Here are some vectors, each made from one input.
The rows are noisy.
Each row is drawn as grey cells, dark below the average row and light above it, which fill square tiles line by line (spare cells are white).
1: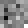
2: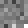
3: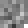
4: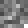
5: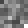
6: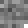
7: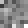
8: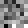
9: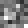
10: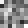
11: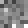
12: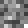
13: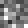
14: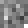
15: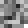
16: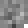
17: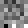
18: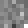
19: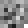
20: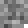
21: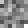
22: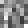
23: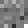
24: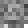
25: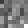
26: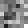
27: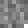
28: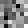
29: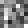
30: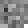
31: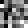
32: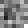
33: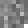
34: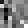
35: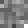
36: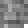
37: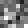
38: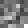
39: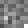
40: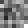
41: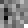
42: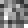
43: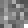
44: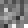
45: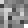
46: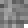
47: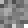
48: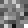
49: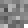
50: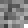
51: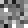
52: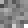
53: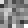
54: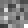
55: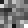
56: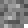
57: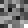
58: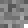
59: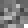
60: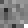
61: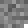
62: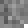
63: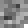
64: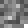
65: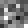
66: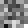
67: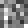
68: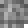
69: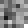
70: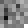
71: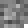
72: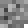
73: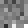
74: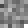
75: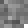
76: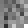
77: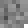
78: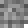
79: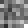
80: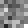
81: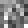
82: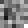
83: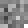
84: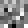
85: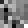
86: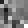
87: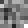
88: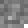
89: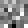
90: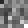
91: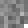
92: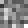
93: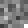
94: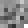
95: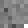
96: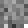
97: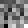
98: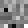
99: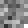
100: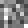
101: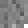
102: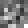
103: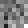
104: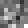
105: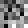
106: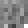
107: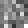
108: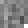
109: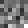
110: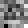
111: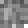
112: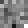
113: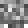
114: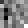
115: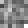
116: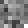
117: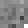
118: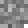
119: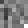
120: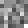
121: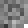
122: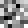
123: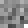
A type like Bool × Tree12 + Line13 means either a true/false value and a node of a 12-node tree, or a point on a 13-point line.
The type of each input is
Bool × Bool × Bool + Circle10 + Unit.
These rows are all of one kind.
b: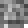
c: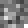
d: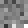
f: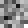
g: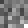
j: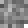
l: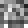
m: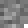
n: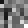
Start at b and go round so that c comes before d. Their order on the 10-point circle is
b, c, g, m, f, d, l, j, n.
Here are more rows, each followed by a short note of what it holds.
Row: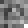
a fixed value
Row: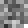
three true/false values
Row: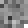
a fixed value
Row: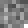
three true/false values
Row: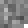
three true/false values
